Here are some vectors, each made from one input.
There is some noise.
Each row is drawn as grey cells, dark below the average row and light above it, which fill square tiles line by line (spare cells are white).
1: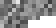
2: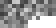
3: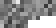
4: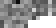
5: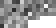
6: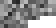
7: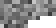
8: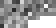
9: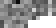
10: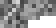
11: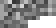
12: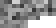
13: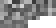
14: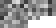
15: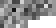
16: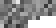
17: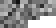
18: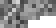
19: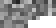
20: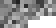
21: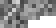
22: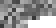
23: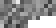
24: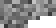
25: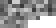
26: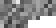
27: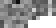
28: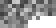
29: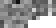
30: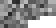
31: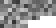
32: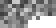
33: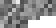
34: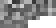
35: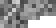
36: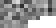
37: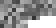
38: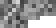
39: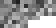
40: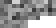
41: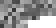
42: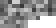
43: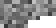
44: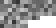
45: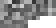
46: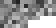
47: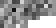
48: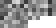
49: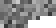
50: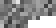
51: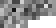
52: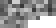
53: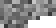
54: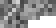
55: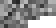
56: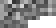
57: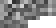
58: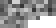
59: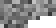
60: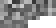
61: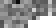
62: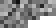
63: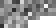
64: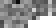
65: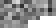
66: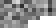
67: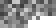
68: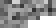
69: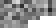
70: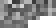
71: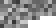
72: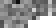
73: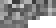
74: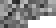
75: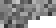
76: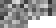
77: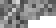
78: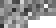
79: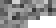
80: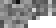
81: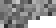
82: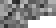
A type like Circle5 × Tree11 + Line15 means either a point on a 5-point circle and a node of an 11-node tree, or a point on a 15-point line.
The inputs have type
Bool × (Line5 + Line6).
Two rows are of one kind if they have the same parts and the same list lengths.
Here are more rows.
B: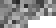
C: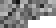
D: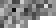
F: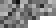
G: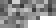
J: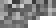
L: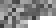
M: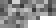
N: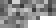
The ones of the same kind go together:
B, D, G, L, M, N
C, F, J

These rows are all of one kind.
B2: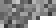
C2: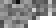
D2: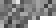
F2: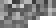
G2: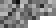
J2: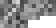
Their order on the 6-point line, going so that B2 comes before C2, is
G2, B2, D2, F2, J2, C2.
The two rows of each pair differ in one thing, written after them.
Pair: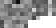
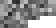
the place on the 6-point line
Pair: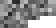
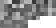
the place on the 6-point line
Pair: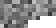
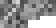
the place on the 6-point line
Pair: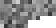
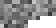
the place on the 6-point line
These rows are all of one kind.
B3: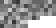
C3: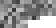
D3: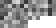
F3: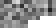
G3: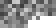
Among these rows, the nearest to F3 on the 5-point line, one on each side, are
C3 and D3.
